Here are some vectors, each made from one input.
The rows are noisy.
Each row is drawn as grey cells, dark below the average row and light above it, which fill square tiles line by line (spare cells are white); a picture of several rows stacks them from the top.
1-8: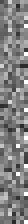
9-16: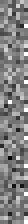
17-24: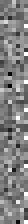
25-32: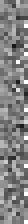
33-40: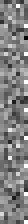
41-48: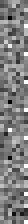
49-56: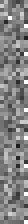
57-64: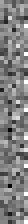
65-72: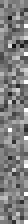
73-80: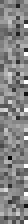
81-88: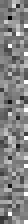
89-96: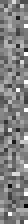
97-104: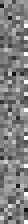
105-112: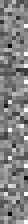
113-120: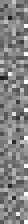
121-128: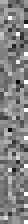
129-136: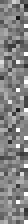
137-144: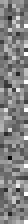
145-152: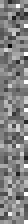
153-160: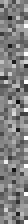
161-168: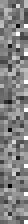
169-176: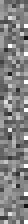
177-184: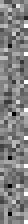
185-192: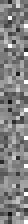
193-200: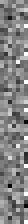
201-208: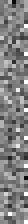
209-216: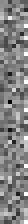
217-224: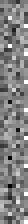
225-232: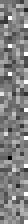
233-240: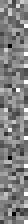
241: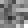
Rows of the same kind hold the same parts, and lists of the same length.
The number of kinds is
2.
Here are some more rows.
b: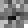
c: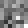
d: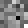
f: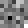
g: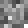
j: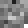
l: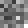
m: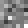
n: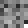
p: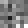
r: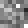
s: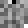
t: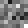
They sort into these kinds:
b, c, f, g, j, l, m, p, r, s, t
d, n

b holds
a point on a 5-point circle, a point on a 16-point line and a true/false value.
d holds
a point on a 16-point line.
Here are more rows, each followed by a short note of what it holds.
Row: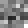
a point on a 5-point circle, a point on a 16-point line and a true/false value
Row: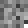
a point on a 16-point line
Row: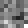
a point on a 16-point line
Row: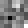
a point on a 5-point circle, a point on a 16-point line and a true/false value
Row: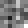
a point on a 5-point circle, a point on a 16-point line and a true/false value
